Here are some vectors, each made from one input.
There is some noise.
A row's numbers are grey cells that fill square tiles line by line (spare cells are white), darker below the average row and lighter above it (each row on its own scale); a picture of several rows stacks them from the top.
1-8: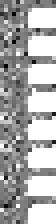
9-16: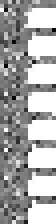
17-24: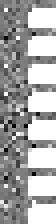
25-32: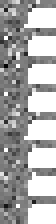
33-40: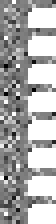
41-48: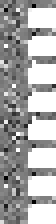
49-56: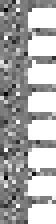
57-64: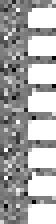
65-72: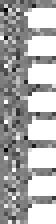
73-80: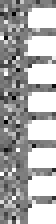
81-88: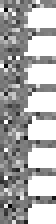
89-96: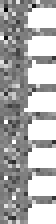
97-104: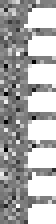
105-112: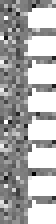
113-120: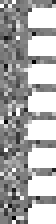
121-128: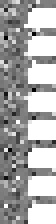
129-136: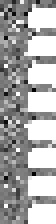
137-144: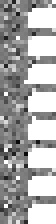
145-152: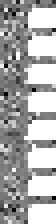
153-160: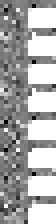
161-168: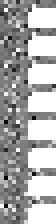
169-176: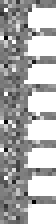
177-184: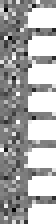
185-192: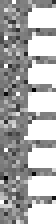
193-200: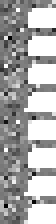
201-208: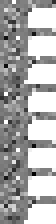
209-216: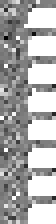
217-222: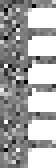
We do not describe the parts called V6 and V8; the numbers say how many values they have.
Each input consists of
a true/false value, together with either a point on a 9-point line, or a value of V6 and a value of V8.
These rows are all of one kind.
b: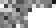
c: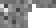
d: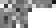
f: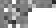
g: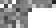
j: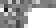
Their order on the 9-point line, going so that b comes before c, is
f, g, d, b, j, c.
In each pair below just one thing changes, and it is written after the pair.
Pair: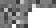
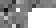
the true/false value
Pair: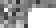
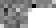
the true/false value
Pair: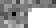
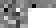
the true/false value
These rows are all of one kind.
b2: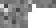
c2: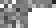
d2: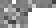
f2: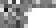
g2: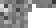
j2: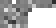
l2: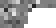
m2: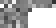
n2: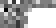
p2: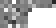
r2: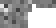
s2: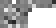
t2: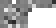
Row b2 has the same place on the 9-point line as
f2, n2 and r2.
